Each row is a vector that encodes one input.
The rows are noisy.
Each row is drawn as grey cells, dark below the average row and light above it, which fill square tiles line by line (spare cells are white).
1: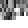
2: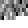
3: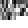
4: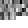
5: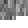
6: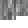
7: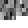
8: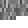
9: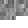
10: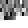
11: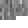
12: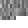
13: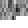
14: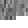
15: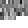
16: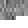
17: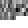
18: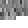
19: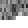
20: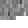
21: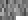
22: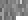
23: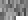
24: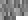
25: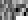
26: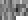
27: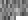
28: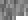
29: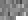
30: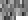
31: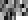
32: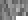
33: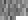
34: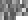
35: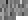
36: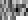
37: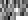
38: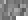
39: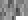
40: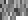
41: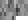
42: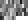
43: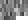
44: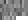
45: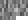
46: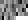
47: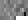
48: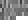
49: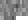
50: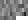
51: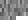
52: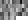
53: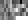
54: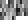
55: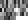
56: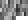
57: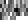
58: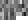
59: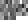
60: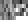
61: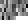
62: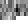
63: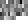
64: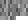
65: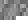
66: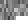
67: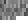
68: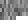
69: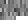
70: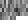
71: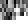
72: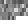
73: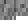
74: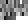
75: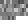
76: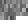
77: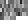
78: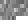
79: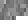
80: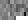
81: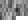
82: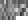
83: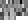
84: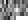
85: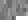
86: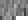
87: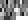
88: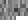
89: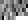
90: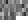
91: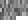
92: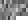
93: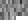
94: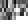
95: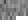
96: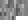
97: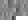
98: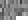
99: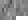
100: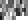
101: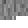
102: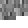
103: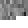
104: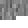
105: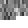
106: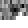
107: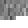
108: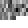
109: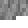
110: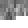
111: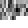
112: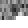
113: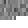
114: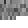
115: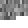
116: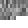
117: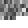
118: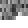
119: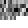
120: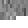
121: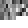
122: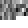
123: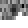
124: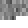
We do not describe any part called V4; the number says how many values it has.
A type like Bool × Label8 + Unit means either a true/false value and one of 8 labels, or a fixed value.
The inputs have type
List2(Bool × V4).
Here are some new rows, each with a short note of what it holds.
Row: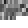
a list of one item
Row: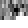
the empty list
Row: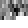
the empty list
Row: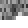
the empty list
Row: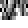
the empty list
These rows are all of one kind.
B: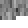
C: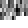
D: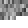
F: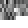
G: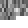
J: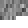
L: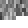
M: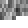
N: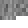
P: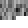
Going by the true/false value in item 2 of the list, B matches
D, M and P.
